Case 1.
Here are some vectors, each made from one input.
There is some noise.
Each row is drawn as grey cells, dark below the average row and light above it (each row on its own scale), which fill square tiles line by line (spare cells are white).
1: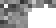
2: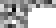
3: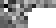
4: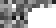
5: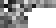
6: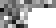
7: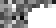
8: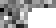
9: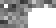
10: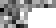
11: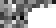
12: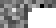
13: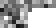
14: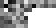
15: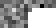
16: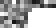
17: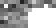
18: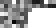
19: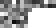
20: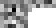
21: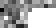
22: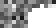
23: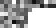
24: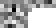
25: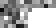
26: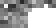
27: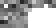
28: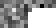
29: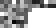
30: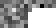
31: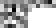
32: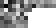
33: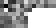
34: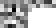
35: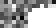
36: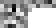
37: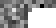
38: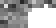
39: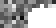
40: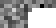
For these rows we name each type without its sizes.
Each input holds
a label.
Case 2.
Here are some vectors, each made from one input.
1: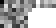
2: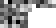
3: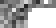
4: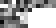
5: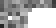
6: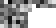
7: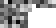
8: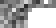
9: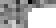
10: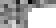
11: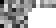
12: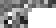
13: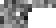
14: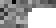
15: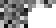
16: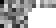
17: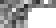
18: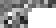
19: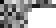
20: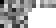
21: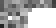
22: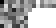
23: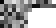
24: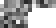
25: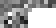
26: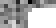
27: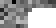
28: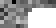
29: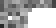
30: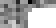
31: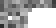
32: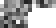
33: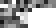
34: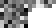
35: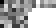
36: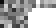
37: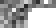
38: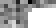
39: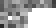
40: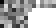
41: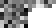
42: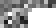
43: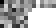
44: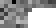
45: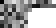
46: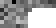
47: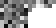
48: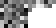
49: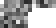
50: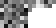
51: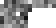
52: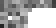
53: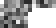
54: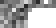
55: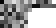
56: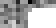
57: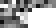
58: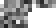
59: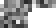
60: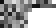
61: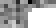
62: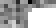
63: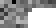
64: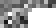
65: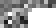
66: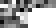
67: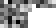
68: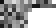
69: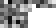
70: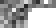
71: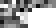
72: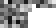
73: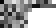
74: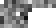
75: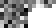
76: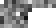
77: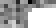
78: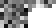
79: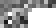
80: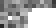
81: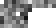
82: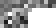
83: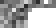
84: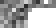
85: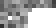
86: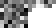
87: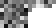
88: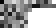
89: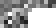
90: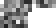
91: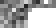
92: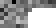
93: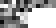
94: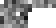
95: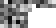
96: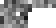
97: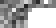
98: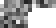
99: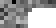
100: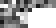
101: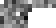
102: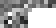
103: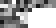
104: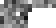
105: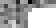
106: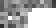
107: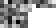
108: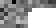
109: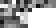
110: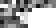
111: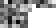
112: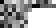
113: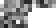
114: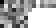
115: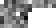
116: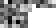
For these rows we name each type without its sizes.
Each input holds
a label.
